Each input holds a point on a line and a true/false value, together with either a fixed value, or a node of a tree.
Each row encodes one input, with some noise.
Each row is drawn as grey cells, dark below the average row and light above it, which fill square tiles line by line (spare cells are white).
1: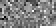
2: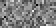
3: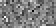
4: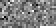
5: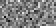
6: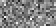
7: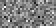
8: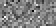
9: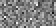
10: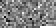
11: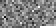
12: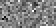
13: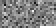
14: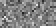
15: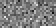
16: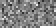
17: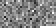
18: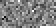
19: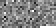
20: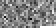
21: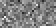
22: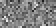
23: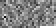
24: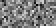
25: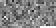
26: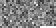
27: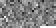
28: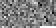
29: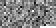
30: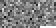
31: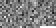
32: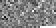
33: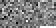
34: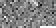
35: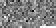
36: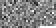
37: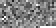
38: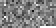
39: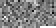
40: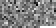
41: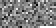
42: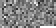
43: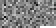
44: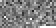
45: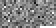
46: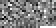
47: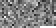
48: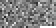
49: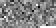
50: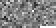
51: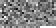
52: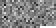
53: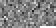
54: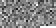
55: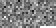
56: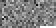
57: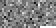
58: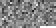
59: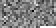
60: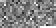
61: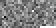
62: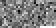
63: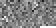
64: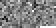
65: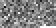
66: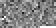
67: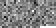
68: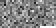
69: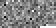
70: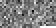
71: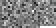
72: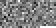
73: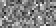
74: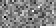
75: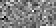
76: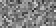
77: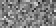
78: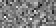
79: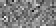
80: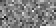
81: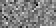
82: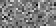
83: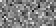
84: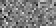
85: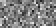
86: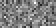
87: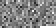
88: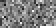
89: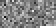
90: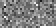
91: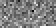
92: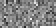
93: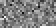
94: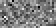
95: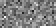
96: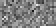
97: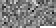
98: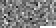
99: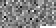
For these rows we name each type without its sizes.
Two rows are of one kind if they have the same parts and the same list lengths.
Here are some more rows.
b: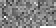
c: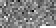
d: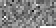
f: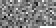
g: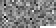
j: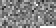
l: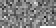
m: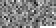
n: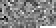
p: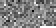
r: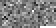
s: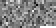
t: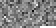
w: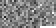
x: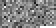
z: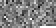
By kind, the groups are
b, c, d, f, l, n, p, r, s, z
g, j, m, t, w, x

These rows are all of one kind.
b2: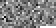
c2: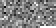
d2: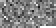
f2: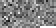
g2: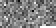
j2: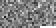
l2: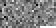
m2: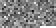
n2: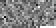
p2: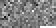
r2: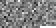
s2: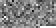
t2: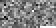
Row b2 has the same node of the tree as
g2, m2 and n2.
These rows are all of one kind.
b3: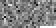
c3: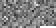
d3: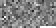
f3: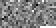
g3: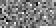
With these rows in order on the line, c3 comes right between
d3 and f3.
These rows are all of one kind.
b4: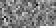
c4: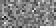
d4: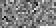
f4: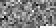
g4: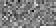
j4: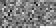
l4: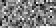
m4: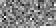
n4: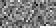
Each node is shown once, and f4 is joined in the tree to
c4 and m4.
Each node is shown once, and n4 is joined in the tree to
c4 and j4.
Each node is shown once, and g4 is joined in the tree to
j4.
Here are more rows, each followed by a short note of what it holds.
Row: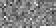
a point on a line, a node of a tree and a true/false value
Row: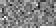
a point on a line and a true/false value
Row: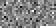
a point on a line and a true/false value
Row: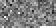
a point on a line, a node of a tree and a true/false value
